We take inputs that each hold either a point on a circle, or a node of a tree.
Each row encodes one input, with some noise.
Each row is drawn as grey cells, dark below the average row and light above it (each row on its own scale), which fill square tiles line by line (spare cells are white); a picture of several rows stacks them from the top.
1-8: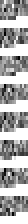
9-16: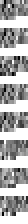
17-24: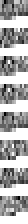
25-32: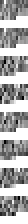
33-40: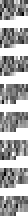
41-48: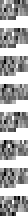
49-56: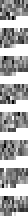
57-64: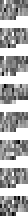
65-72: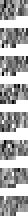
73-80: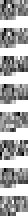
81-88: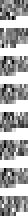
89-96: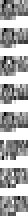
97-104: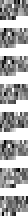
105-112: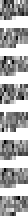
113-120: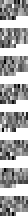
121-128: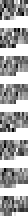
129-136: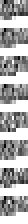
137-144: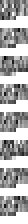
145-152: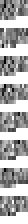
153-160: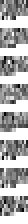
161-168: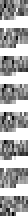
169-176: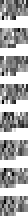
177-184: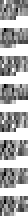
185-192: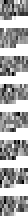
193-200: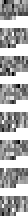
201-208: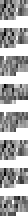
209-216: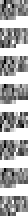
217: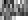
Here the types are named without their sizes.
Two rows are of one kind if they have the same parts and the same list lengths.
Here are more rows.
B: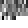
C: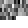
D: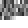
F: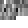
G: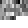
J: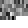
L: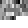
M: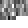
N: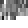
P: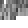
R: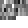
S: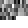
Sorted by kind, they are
B, C, F, G, J, L, M, N, P, R, S
D

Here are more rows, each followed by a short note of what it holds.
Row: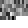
a node of a tree
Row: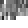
a node of a tree
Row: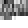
a point on a circle
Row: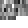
a node of a tree
